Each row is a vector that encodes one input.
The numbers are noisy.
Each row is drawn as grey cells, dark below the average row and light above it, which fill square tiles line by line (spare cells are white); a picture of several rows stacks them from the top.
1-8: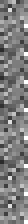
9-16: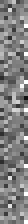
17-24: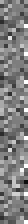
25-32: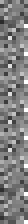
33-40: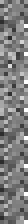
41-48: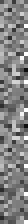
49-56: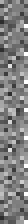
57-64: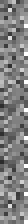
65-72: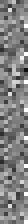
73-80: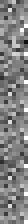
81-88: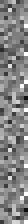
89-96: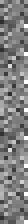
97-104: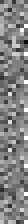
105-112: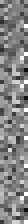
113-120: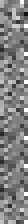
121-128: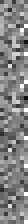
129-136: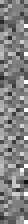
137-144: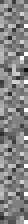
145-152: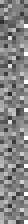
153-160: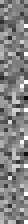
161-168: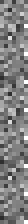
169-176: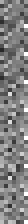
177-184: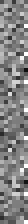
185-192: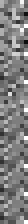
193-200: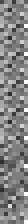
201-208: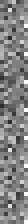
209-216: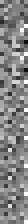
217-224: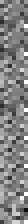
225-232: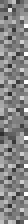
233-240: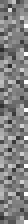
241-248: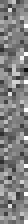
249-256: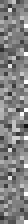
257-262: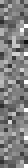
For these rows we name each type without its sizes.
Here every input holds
a label.
